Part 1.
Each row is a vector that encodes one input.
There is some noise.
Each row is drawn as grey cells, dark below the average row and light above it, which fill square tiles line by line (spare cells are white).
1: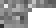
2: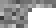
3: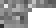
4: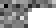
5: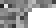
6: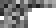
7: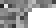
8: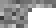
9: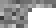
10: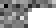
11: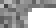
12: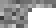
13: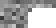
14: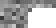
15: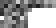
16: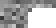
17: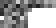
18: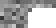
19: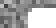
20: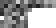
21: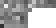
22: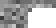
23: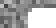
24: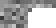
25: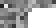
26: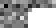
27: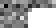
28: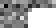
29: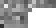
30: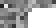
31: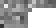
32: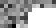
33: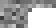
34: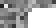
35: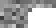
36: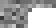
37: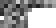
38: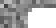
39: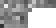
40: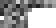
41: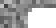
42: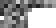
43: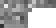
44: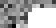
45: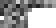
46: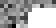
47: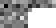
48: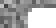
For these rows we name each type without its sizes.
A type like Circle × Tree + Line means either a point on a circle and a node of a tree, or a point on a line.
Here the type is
Line.
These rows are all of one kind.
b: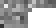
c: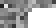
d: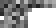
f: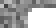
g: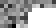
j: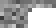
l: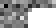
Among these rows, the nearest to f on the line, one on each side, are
j and l.
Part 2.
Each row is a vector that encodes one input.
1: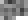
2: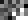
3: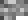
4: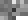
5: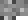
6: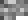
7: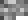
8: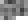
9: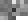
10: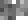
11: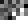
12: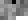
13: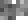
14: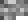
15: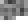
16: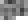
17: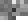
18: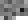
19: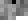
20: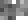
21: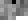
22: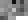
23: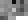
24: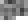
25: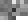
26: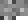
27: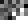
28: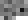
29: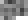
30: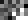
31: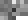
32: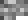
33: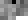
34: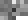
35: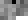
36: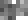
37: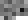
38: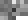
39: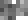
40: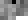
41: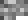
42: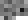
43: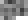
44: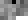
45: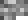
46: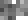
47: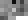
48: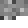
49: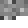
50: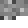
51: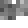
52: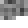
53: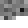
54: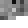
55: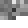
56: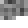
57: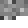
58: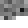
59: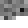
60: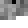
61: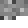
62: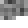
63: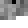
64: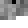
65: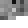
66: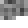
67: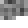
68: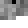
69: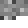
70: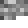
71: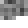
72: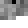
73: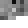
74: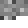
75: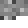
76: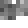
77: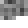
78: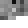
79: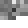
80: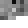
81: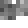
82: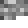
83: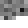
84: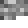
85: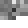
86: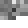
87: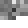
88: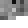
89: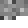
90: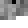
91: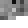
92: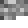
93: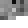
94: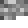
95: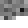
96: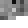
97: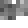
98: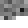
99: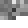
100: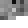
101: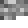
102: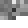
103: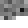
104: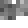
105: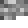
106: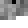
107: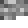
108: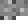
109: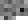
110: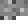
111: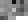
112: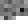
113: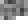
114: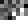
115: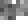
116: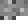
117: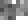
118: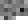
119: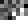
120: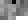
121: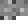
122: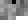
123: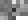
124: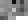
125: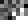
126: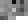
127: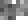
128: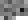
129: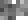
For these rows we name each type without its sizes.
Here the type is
Bool × Bool × Bool + Unit.
